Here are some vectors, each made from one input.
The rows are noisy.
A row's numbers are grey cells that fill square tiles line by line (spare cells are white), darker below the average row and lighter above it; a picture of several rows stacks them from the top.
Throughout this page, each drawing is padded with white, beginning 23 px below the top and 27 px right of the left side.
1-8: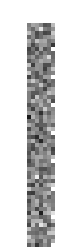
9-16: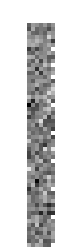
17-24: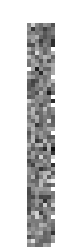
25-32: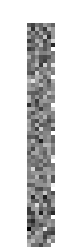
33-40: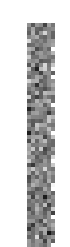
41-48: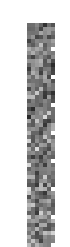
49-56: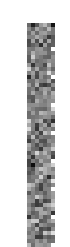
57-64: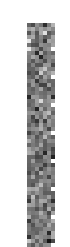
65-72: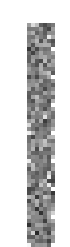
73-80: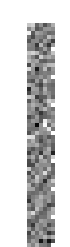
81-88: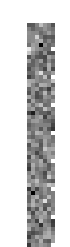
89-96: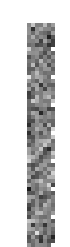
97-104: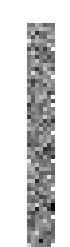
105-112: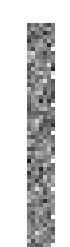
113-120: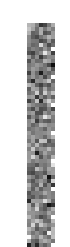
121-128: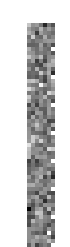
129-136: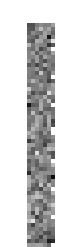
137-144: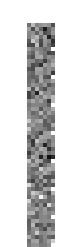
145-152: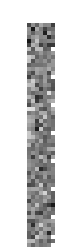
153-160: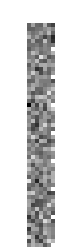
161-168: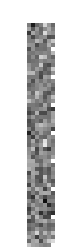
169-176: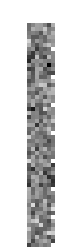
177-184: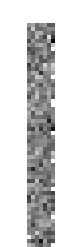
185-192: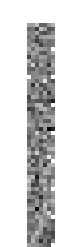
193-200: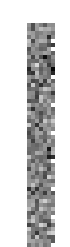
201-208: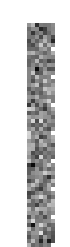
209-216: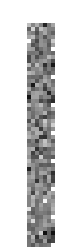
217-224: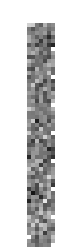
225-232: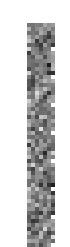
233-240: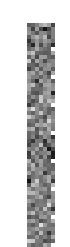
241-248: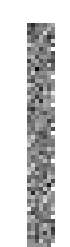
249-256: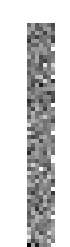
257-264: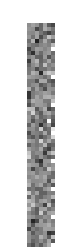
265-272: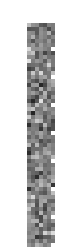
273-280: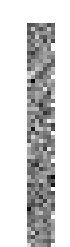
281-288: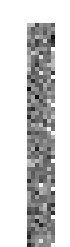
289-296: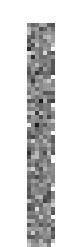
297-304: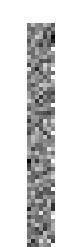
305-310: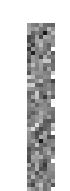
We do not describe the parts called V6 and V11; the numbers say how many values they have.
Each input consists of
a point on a 10-point circle, a value of V6 and a value of V11, together with either a fixed value, or three true/false values.
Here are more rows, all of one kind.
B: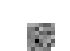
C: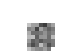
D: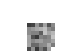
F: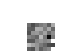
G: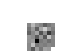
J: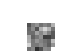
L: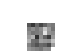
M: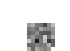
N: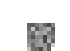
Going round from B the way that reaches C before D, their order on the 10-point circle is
B, C, M, F, L, D, N, J, G.
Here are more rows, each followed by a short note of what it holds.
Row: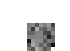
a point on a 10-point circle, three true/false values, a value of V6 and a value of V11
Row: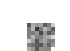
a point on a 10-point circle, a value of V6 and a value of V11
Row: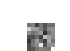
a point on a 10-point circle, three true/false values, a value of V6 and a value of V11
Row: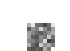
a point on a 10-point circle, a value of V6 and a value of V11
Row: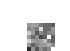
a point on a 10-point circle, three true/false values, a value of V6 and a value of V11
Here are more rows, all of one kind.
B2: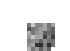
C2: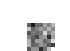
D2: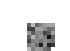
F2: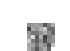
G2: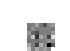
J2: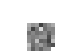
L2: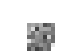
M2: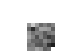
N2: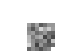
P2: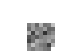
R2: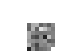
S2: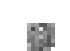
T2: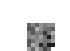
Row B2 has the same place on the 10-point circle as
N2 and R2.
